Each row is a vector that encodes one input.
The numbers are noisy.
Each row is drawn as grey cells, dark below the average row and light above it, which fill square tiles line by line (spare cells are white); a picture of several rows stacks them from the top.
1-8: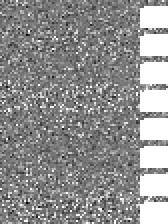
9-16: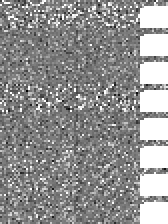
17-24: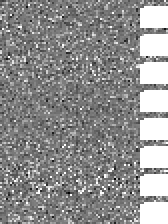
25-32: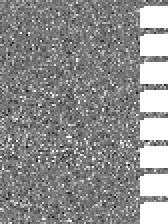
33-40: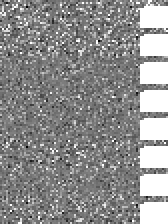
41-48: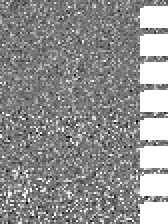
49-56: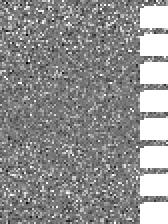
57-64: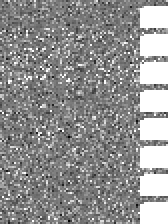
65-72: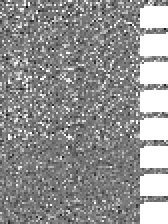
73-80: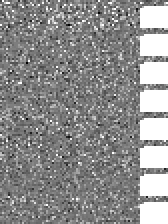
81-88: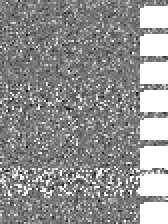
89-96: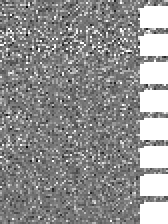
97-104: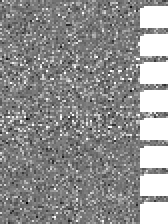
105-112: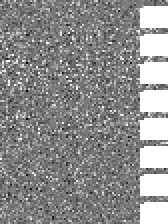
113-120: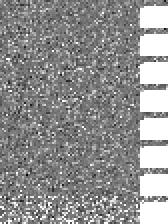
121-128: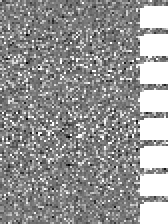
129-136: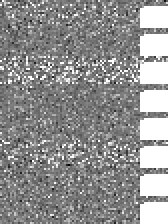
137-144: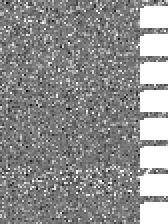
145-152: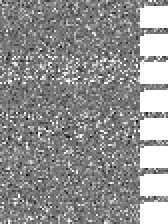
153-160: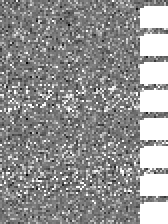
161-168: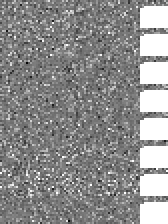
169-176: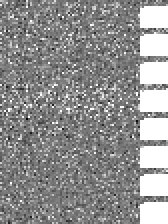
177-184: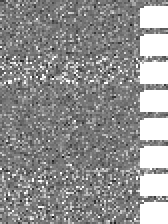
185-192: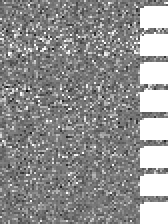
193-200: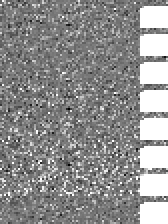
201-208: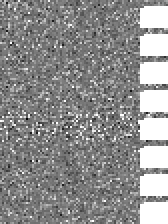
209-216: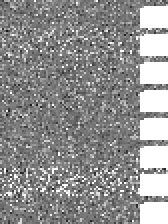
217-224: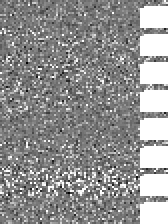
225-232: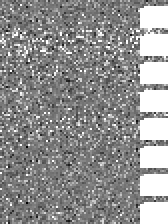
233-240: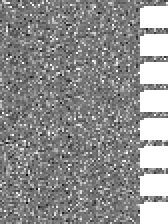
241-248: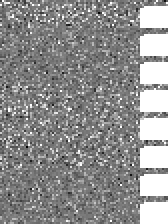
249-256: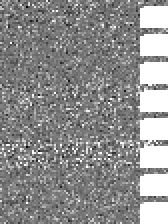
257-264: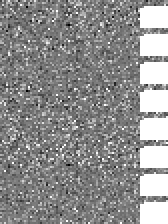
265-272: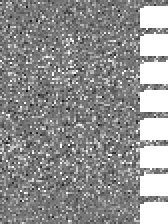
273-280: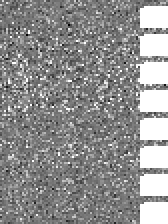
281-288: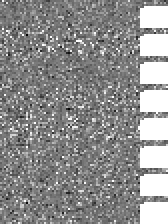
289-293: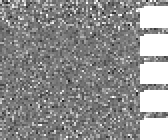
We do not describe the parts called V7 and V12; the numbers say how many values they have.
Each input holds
a value of V7, together with either a point on an 11-point circle and a value of V12, or three true/false values.
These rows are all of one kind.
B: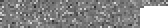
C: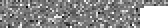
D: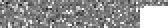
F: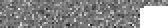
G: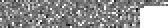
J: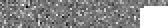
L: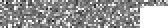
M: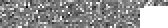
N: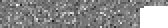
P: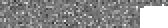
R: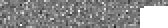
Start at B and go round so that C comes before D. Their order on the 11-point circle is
B, L, M, C, G, J, R, P, F, D, N.
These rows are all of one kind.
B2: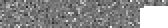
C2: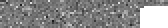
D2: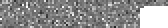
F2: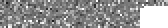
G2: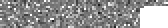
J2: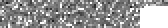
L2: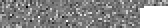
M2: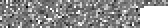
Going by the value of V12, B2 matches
C2 and J2.
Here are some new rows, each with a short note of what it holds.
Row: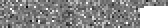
three true/false values and a value of V7
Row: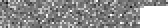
three true/false values and a value of V7
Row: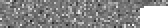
a point on an 11-point circle, a value of V7 and a value of V12
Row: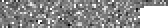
three true/false values and a value of V7
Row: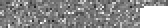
a point on an 11-point circle, a value of V7 and a value of V12
